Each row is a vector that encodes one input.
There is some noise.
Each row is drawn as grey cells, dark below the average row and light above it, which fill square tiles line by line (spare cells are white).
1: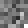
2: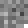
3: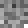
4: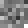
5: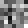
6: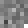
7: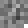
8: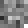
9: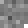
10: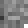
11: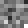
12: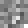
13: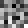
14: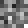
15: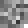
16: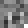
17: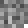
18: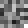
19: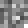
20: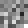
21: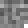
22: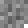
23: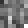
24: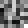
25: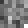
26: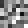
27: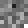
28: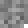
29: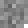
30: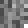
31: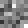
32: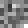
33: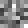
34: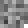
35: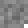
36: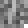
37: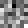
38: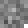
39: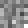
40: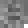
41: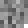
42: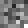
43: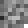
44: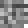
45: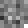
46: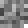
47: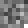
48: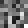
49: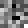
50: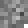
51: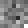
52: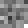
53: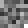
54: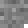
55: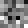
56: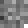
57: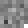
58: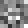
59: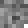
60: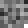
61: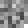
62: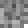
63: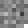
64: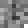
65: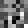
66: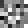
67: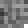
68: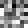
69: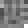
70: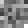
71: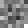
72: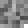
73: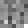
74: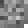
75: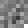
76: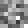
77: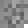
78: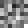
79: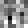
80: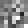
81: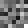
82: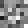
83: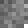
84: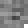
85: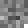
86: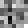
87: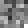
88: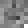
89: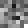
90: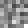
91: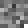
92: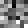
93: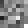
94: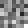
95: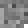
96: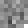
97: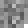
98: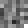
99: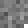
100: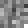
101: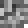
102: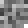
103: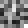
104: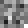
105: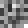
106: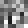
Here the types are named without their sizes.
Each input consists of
a point on a line.
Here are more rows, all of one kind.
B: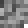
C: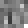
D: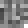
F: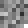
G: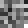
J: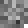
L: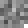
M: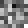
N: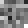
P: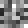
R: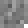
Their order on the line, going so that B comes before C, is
J, B, G, C, D, M, P, N, L, R, F.
